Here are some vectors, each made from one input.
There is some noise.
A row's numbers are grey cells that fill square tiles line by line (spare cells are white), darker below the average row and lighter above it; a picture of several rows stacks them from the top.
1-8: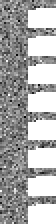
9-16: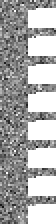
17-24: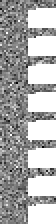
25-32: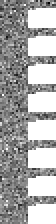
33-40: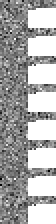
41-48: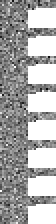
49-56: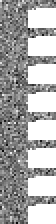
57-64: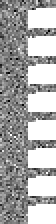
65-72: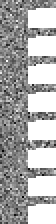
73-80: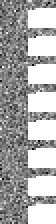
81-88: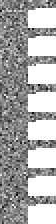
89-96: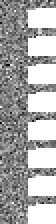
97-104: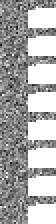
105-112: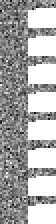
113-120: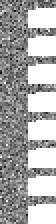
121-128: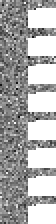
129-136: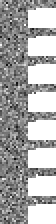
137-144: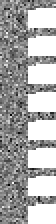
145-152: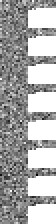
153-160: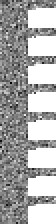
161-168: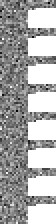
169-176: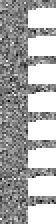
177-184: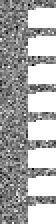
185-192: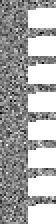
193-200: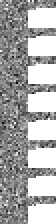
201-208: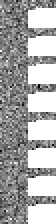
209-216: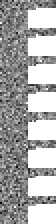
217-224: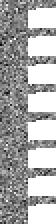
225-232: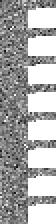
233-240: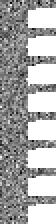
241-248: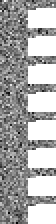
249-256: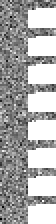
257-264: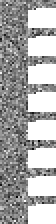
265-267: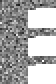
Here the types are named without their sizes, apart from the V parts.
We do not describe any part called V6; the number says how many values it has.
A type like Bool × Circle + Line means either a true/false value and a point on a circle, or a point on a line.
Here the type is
(Bool × Circle + Line) × List(V6).
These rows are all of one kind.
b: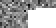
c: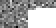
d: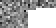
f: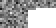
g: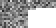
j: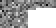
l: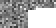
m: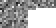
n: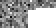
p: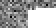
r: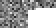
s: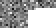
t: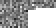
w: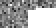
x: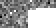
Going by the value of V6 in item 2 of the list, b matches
d, f, n and x.
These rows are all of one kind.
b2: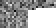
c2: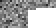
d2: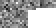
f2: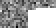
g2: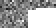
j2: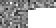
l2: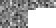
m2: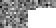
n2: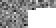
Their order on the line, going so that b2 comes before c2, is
b2, d2, g2, n2, c2, j2, l2, f2, m2.
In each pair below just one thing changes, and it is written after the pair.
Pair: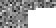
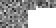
the place on the circle
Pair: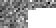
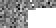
the true/false value
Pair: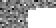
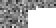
the true/false value
